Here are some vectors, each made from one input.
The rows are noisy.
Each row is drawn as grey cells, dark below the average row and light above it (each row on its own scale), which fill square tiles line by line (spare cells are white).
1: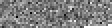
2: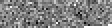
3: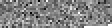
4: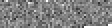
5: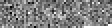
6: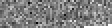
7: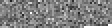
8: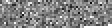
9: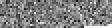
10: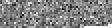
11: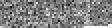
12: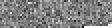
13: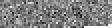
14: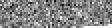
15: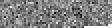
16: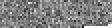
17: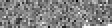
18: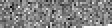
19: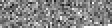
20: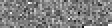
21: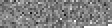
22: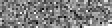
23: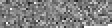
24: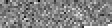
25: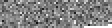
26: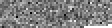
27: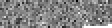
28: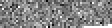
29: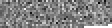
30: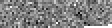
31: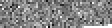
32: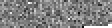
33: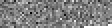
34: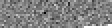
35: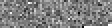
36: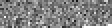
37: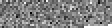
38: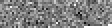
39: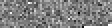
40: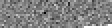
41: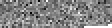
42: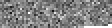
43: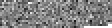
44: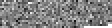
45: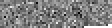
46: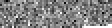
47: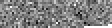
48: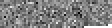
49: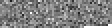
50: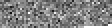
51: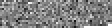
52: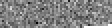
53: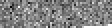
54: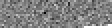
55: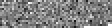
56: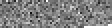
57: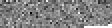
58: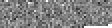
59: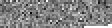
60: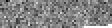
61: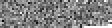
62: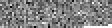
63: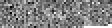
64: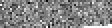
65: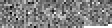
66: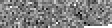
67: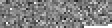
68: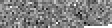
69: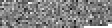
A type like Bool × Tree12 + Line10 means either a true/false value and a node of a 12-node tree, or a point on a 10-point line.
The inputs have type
List2(Line7).
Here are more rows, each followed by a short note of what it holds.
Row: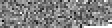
a list of two items
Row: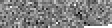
a list of one item
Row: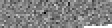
the empty list
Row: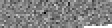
the empty list
